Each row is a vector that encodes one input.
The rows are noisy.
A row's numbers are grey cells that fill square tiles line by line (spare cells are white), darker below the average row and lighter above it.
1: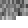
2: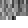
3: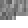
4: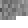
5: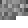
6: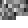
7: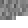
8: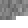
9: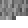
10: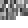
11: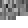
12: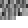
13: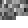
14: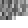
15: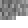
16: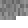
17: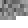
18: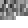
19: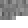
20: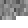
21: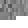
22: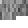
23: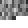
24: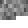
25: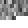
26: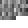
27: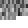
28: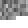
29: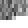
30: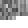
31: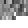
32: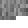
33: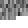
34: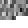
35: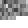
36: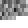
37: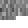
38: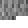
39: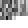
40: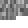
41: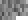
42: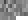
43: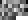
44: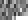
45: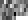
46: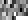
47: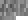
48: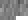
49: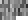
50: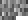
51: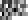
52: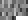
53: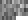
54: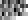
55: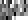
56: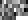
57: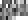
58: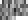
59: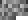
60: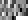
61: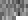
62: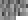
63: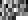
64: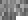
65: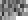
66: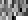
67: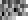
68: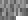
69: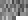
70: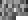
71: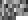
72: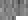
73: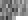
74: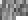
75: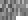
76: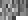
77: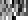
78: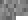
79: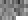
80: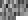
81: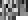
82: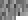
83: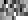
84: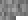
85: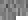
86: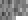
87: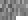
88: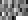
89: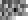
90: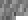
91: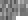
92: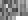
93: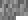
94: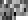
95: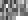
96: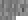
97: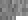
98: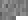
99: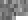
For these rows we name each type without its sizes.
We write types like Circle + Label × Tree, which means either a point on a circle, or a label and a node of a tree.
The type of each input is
Bool × Label + Unit.
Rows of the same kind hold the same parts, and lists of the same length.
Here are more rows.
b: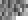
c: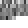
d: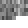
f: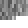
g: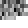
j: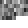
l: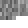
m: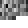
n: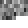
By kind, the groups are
b, d, f, g, j, l, m, n
c

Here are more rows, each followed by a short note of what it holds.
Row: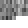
a label and a true/false value
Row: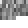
a fixed value
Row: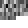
a label and a true/false value
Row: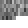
a label and a true/false value
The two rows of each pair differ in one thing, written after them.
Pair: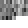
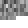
the true/false value
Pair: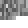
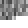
the label
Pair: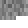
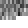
the label
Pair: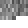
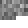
the label
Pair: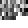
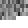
the label
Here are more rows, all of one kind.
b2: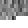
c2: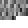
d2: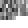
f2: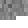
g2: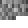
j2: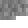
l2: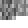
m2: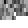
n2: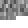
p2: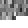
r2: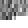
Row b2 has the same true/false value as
c2, g2, l2 and m2.
